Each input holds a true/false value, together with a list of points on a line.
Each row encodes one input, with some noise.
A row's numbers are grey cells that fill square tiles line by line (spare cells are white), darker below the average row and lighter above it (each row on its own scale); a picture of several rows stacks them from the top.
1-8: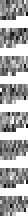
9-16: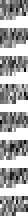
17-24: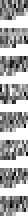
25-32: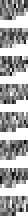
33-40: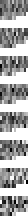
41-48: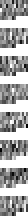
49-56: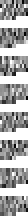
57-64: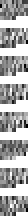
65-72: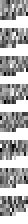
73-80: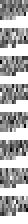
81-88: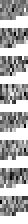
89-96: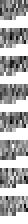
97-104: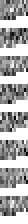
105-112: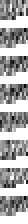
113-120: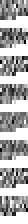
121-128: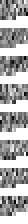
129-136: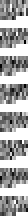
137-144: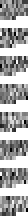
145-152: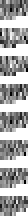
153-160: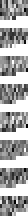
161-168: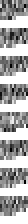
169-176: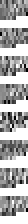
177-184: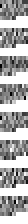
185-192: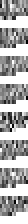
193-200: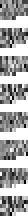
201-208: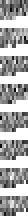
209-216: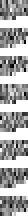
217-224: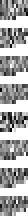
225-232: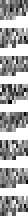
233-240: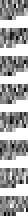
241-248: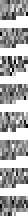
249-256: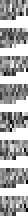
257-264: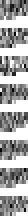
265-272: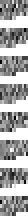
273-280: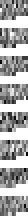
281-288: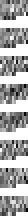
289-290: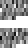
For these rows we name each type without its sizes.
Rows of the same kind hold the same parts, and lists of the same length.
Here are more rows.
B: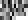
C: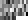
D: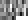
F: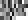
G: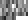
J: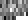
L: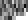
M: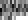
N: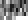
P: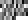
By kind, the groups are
B, C, F, G, J, L
D
M
N, P

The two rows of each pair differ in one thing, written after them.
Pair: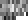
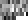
the place on the line in item 1 of the list
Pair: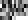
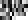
the place on the line in item 1 of the list
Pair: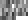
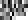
the true/false value
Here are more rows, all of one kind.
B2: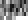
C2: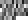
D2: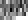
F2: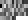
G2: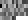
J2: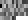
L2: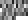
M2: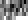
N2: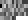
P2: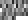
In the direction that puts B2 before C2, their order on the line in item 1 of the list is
G2, J2, N2, F2, M2, B2, C2, L2, P2, D2.
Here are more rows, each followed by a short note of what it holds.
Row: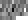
a true/false value, together with the empty list
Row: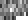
a true/false value, together with a list of two items
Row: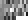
a true/false value, together with a list of two items
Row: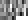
a true/false value, together with the empty list
